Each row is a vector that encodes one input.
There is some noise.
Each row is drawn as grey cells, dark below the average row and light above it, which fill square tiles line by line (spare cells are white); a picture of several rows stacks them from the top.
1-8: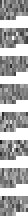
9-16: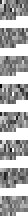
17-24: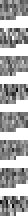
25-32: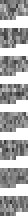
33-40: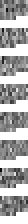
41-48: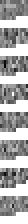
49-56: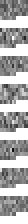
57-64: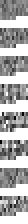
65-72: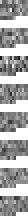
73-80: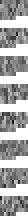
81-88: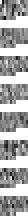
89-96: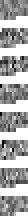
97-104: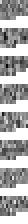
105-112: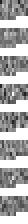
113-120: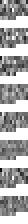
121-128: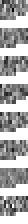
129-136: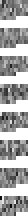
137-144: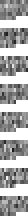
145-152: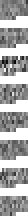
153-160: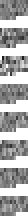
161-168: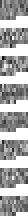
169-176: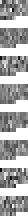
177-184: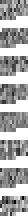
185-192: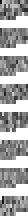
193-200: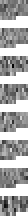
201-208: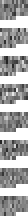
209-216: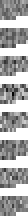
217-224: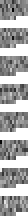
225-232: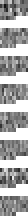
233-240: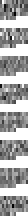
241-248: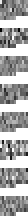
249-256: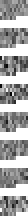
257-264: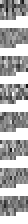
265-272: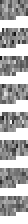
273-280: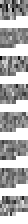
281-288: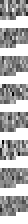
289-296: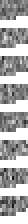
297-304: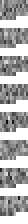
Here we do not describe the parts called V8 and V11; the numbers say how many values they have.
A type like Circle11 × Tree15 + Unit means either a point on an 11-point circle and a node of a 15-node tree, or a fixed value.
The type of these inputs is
Circle6 × Circle6 + Line9 + Line10 + V8 + V11 × V11.
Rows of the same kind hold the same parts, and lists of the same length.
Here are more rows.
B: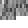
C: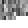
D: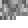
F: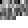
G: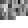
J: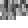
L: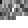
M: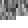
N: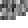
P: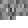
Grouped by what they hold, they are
B, D, J, M, P
C
F
G, L
N

